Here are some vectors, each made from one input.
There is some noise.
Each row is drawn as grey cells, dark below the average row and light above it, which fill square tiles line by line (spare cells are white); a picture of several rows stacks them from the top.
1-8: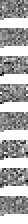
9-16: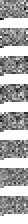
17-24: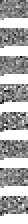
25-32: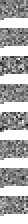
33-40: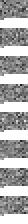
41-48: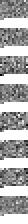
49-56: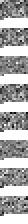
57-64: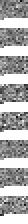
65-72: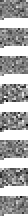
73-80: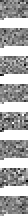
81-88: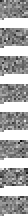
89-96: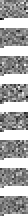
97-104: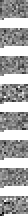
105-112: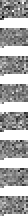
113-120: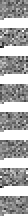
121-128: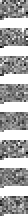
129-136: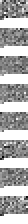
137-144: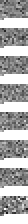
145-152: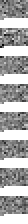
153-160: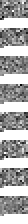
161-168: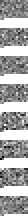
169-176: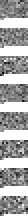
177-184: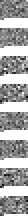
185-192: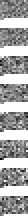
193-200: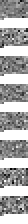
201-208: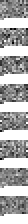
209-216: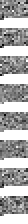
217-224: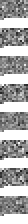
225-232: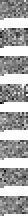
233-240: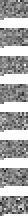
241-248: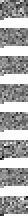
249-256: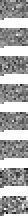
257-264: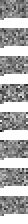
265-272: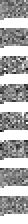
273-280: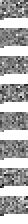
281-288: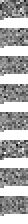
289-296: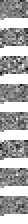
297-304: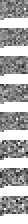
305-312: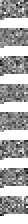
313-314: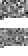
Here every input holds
either a point on a 5-point circle and a true/false value, or a point on a 7-point line, or a list of up to three points on a 6-point line.
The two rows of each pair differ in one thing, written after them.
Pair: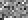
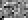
the place on the 5-point circle
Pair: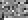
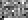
the place on the 5-point circle
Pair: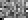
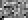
the true/false value
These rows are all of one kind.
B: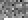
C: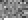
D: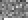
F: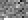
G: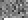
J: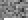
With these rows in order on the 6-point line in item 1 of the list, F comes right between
B and C.
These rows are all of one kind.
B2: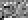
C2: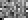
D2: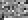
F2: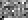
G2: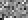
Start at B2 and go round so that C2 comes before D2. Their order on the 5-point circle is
B2, C2, F2, D2, G2.
